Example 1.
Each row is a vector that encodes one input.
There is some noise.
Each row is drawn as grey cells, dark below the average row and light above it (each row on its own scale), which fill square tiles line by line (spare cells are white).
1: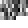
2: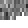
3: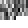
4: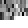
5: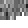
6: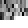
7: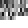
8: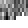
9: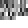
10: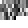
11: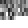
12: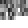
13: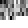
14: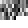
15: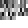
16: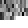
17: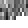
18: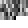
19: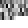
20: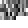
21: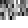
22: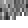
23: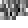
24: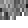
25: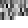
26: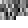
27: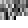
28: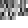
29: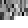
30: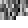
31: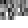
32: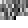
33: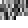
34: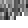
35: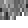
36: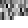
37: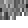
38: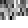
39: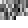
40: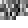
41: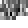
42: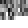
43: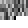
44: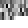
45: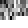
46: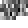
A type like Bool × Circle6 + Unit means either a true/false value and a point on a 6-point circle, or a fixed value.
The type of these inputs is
Label5 + Line6.
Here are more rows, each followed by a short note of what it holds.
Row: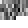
a point on a 6-point line
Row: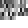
one of 5 labels
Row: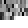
one of 5 labels
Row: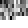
one of 5 labels
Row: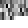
one of 5 labels
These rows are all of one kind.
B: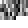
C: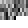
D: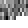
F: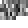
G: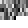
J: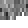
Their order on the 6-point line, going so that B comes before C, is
F, B, G, C, D, J.
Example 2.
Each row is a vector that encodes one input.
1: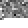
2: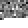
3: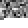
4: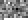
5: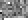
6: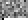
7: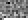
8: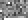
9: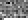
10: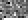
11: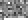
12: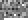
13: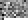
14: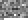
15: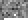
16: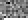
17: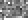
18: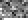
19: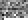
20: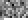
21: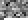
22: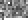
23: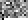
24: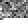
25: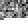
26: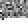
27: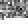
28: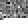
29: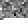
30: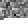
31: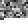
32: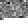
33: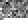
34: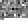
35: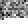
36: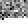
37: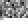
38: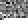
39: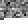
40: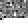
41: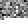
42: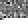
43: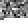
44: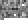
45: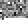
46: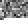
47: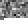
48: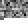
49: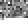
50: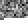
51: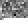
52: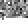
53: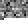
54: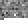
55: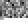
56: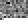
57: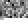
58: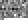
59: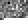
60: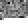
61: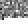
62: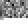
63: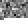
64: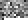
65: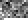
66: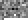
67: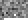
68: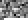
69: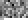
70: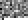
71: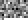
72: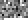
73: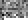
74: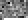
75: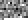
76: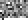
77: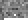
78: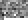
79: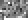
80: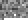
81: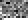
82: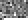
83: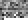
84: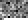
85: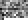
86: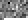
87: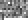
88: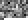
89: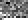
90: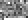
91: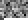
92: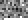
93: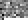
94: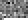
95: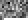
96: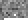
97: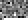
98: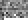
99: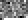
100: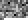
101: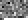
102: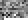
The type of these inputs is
Bool × Circle10 + Unit.
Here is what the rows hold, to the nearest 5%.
About 95% of them hold a point on a 10-point circle and a true/false value. The rest hold a fixed value.
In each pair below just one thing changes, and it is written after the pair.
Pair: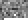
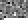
the true/false value
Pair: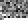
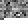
the place on the 10-point circle
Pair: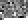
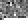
the place on the 10-point circle
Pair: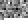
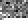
the true/false value
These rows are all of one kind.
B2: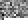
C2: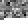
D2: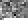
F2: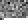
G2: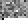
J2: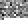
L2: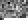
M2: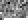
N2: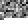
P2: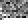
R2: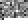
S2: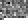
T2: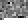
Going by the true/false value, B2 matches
G2, J2 and R2.
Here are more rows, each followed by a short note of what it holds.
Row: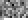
a fixed value
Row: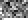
a point on a 10-point circle and a true/false value
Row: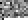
a point on a 10-point circle and a true/false value
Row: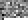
a point on a 10-point circle and a true/false value
